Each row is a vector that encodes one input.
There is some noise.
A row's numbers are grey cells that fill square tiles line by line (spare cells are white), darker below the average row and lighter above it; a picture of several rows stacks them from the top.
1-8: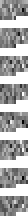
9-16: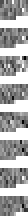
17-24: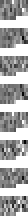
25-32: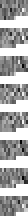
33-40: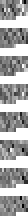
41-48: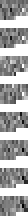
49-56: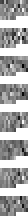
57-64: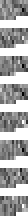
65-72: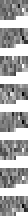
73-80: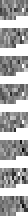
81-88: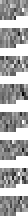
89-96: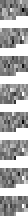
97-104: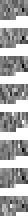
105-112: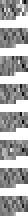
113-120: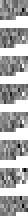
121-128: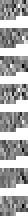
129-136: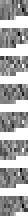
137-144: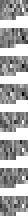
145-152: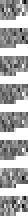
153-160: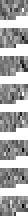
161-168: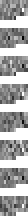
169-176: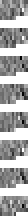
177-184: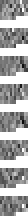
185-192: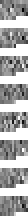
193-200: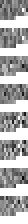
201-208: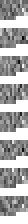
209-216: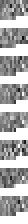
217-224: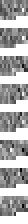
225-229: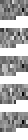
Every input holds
a true/false value, together with either a fixed value, or a node of a 14-node tree.
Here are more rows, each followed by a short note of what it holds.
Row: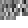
a true/false value
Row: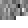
a node of a 14-node tree and a true/false value
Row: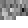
a node of a 14-node tree and a true/false value
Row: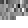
a node of a 14-node tree and a true/false value
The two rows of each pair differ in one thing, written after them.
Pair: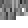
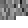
the true/false value
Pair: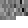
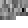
the node of the tree
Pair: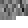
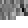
the node of the tree
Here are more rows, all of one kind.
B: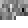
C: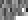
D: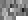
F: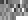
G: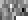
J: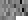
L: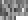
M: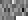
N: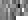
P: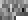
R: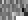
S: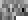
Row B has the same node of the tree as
G, P and S.
